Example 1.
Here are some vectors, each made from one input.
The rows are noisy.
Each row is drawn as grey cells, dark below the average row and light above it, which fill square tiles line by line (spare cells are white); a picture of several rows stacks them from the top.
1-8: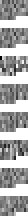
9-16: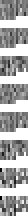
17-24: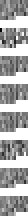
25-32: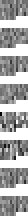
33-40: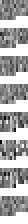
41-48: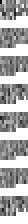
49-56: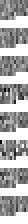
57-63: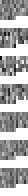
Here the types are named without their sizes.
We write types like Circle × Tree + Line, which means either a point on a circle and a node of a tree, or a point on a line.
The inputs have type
Circle + Unit.
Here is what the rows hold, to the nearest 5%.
About 85% of them hold a point on a circle. The rest hold a fixed value.
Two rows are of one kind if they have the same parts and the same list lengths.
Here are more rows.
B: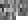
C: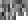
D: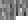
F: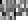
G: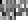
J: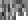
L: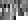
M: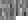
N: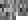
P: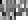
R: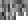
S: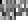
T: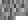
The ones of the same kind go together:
B, C, D, J, L, M, N, R, T
F, G, P, S

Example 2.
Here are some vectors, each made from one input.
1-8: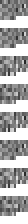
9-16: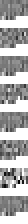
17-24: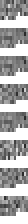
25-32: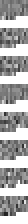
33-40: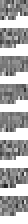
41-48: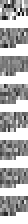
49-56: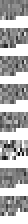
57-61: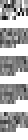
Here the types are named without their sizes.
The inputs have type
Tree + Unit.
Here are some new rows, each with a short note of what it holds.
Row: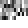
a fixed value
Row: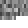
a node of a tree
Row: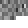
a node of a tree
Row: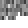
a node of a tree
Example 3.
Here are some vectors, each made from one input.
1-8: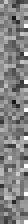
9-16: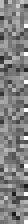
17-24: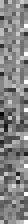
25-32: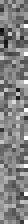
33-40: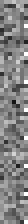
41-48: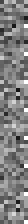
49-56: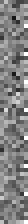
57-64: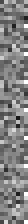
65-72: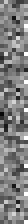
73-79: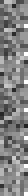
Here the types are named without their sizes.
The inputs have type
Line.
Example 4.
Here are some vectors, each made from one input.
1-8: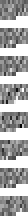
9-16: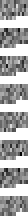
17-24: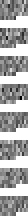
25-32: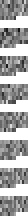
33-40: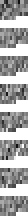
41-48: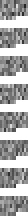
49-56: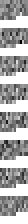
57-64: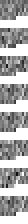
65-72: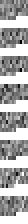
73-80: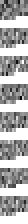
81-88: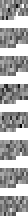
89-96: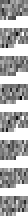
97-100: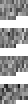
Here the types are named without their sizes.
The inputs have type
Tree.
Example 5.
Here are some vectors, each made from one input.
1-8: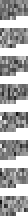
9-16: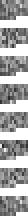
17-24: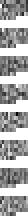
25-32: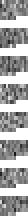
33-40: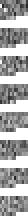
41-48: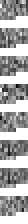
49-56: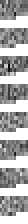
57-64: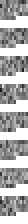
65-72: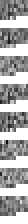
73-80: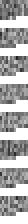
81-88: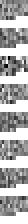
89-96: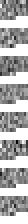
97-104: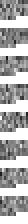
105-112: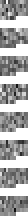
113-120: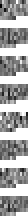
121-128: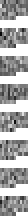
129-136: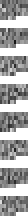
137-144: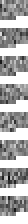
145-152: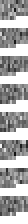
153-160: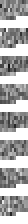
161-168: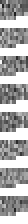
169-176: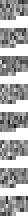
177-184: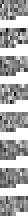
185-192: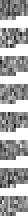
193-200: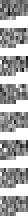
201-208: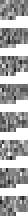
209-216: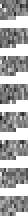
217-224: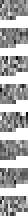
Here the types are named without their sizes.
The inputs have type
Circle.
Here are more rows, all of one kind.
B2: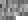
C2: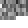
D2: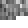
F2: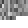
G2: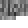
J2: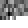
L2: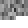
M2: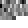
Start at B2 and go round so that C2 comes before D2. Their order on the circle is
B2, F2, L2, C2, G2, J2, D2, M2.
